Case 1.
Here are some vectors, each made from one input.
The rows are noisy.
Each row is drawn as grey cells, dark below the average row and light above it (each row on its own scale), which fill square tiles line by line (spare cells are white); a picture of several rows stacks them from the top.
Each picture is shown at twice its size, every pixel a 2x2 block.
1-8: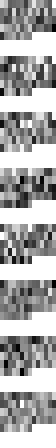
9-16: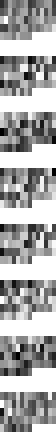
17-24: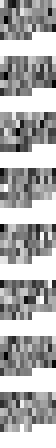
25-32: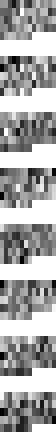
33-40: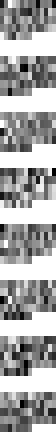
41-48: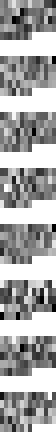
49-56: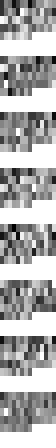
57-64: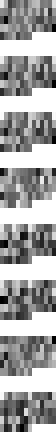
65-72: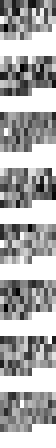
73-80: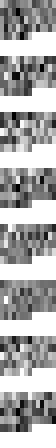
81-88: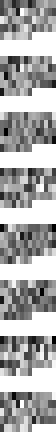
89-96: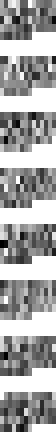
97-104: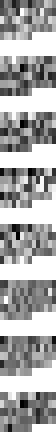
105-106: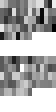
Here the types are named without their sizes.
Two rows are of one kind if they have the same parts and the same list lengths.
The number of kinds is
3.
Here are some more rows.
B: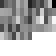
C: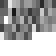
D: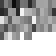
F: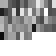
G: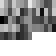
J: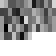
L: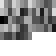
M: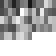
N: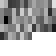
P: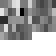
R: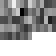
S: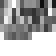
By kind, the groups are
B, C, G, L, P, R, S
D, F, M, N
J

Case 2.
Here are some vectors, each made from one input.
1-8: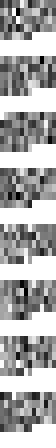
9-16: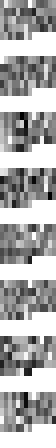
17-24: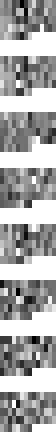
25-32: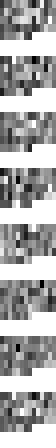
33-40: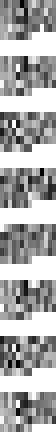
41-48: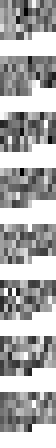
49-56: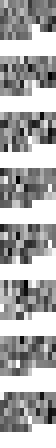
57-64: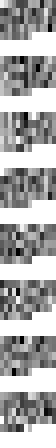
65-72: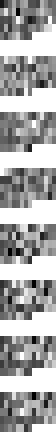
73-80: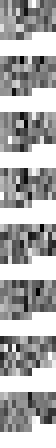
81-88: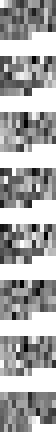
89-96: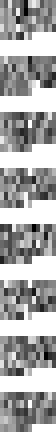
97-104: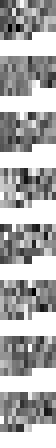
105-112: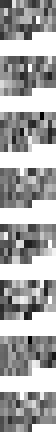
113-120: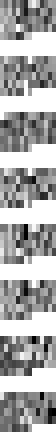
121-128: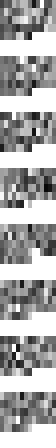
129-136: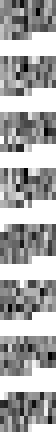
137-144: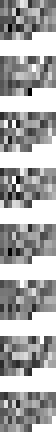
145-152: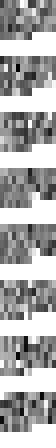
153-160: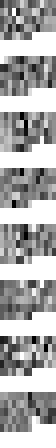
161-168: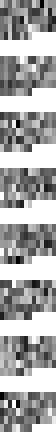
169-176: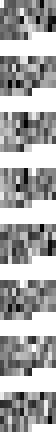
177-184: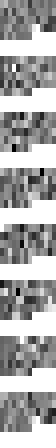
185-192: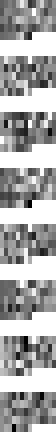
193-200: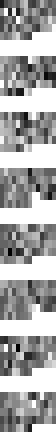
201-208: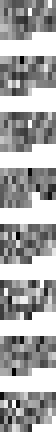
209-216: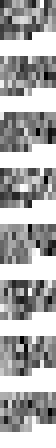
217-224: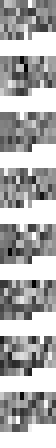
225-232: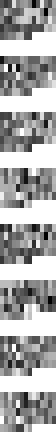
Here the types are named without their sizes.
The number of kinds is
2.
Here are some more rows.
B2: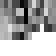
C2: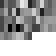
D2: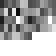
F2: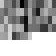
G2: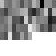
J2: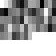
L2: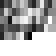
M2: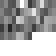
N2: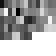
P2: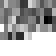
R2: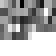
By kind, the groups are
B2, F2, G2, J2, P2, R2
C2, D2, L2, M2, N2

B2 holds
a point on a circle.
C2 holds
a point on a line.
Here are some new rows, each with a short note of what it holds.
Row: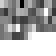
a point on a circle
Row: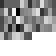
a point on a line
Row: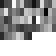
a point on a line
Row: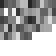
a point on a line
